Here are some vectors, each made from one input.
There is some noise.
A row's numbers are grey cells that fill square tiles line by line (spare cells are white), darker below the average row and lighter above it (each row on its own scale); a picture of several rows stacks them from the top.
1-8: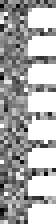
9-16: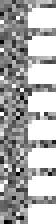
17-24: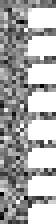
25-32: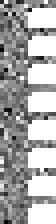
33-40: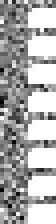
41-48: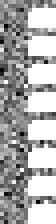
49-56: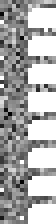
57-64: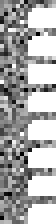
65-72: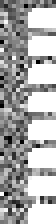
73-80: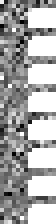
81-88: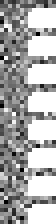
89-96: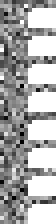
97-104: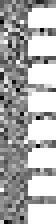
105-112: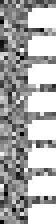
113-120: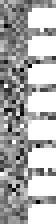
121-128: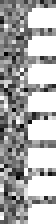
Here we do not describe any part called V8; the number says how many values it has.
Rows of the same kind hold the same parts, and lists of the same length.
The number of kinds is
2.
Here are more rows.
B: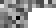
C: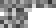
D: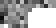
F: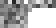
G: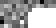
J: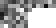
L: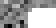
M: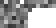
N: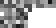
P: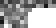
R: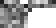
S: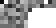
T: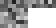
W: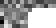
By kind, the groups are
B, C, F, L, M, N, R, S, T
D, G, J, P, W

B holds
a point on each of two 5-point lines, a true/false value and a value of V8.
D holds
a value of V8.
